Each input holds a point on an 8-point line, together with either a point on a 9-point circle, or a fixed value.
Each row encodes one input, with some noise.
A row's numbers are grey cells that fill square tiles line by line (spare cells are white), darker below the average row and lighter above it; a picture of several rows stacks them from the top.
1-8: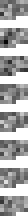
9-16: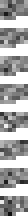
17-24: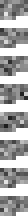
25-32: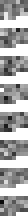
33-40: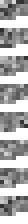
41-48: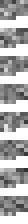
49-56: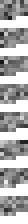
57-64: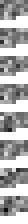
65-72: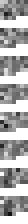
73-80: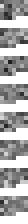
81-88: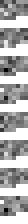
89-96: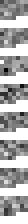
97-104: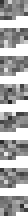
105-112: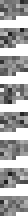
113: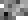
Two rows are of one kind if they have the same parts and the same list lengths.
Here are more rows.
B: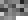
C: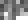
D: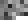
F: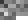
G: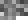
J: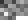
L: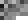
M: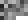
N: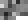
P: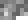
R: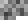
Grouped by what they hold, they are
B, D, G, L, M, N, R
C, F, J, P

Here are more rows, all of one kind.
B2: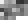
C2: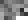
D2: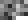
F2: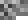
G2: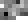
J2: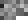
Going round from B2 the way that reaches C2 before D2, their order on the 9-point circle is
B2, C2, J2, F2, D2, G2.
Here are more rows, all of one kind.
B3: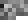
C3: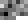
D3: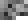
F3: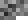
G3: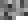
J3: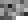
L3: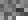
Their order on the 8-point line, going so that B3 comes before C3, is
F3, B3, L3, C3, D3, J3, G3.
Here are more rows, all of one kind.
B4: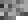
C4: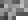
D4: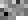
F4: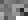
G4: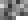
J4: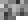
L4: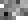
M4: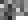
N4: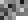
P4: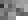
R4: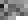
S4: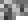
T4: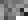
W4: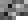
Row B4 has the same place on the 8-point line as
C4, G4, J4 and W4.
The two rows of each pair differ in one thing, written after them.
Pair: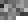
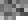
the place on the 9-point circle
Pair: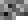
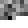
the place on the 8-point line
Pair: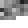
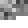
the place on the 8-point line
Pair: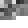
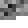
the place on the 9-point circle
